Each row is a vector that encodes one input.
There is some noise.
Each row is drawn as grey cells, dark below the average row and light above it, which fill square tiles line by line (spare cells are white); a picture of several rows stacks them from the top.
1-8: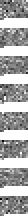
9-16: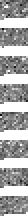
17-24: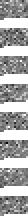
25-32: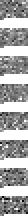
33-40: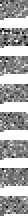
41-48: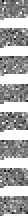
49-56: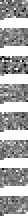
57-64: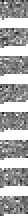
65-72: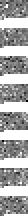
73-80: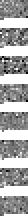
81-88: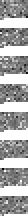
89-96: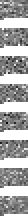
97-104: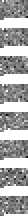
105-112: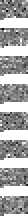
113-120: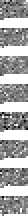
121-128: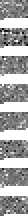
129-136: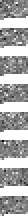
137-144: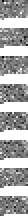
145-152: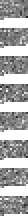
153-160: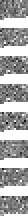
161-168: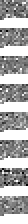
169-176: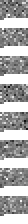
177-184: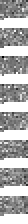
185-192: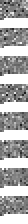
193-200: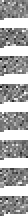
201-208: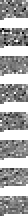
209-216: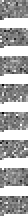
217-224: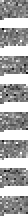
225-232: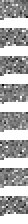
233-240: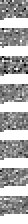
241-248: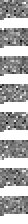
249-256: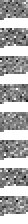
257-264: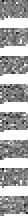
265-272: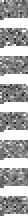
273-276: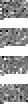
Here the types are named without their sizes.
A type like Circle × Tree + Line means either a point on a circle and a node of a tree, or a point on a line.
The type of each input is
List(Line).
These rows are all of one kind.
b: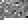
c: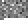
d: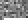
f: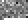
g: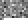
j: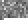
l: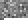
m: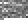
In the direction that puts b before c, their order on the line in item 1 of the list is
m, d, b, f, j, c, l, g.
